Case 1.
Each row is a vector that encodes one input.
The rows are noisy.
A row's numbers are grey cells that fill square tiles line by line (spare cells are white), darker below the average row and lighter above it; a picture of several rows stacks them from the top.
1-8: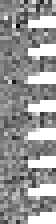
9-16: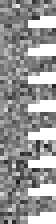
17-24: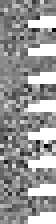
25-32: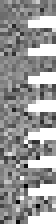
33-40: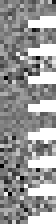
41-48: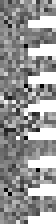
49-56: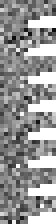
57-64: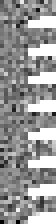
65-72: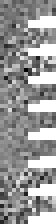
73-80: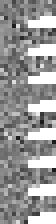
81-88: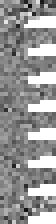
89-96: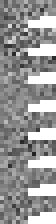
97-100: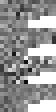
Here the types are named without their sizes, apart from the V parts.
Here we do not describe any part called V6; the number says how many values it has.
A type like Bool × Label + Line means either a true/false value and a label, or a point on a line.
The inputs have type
(Bool × Bool × Bool + Unit) × Line + V6.
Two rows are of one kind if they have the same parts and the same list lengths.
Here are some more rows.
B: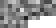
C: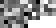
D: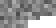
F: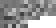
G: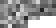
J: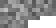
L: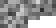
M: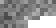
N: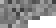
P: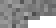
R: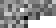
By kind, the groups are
B, D, G, J, L, N, P, R
C
F, M

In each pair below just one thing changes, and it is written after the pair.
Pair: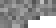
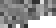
the place on the line
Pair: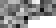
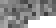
one of the three true/false values
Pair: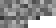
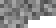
one of the three true/false values
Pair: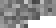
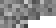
one of the three true/false values
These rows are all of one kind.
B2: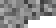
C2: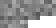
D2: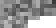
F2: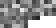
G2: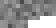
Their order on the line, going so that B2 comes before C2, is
F2, B2, C2, D2, G2.
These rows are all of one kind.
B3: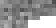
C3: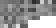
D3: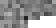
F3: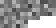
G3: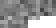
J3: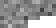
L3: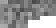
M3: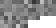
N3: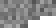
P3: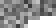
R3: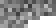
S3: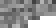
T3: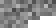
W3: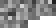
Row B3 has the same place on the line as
D3, L3 and M3.
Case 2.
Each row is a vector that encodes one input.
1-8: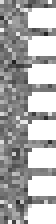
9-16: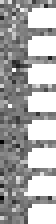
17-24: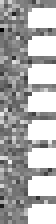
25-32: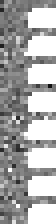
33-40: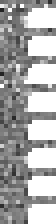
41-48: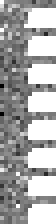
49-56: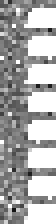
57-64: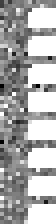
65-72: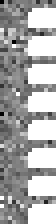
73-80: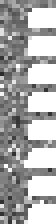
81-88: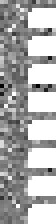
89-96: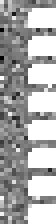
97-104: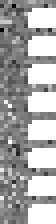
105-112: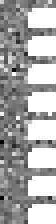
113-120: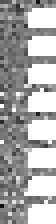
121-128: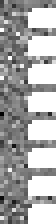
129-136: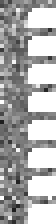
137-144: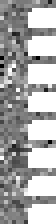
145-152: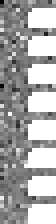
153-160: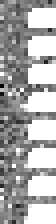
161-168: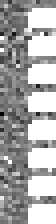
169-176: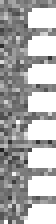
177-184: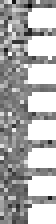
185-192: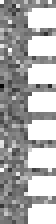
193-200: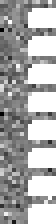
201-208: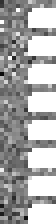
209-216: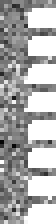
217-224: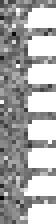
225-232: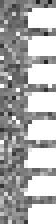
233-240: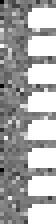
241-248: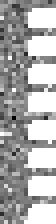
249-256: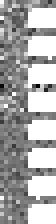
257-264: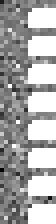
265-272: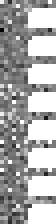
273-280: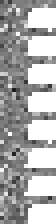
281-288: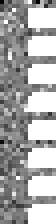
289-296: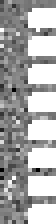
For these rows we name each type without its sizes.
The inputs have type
List(Line).
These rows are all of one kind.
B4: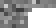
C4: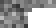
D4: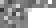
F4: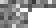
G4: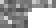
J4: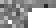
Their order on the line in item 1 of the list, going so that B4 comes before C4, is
F4, D4, J4, G4, B4, C4.
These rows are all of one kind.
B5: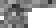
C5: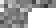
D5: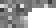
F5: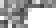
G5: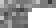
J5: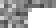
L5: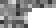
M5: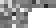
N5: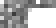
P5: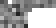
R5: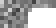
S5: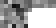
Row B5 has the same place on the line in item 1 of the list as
L5 and S5.
